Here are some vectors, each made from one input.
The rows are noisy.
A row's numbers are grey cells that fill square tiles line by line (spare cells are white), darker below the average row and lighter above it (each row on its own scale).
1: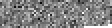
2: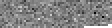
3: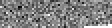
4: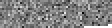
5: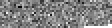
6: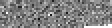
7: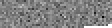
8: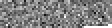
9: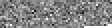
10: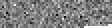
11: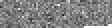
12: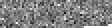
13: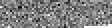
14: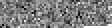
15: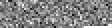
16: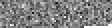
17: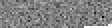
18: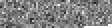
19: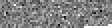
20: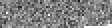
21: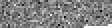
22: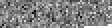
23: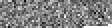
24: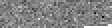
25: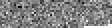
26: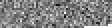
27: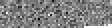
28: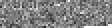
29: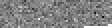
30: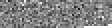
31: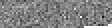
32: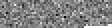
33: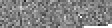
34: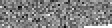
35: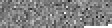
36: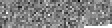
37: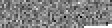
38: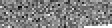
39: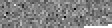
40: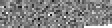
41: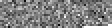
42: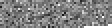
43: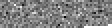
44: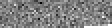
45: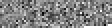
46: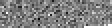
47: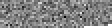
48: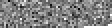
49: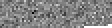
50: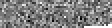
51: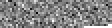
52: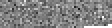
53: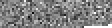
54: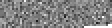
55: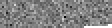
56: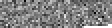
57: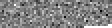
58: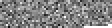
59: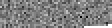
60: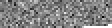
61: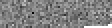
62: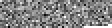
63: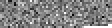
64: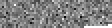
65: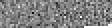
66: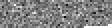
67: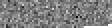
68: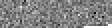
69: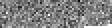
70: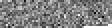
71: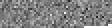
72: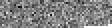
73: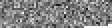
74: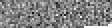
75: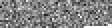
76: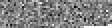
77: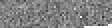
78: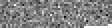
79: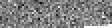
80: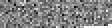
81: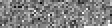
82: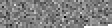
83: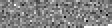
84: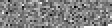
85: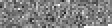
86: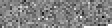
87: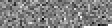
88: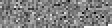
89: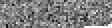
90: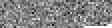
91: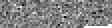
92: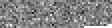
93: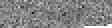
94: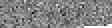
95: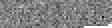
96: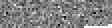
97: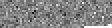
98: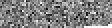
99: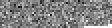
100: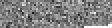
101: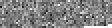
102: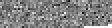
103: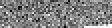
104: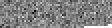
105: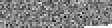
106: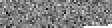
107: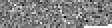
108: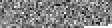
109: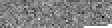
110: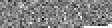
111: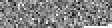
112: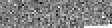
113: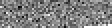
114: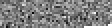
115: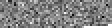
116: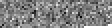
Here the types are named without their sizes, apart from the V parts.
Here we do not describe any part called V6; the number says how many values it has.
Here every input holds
a value of V6, together with a list of points on a line.
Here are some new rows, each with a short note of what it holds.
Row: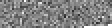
a value of V6, together with a list of two items
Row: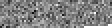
a value of V6, together with a list of two items
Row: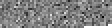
a value of V6, together with a list of one item
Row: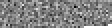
a value of V6, together with a list of two items
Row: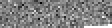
a value of V6, together with the empty list
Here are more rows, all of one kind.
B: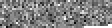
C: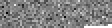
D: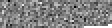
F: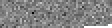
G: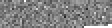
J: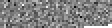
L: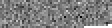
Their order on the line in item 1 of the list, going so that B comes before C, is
B, D, J, L, C, G, F.
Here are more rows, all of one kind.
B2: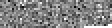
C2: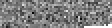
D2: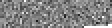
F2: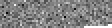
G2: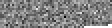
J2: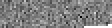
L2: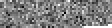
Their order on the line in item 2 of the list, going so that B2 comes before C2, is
F2, B2, G2, D2, C2, J2, L2.
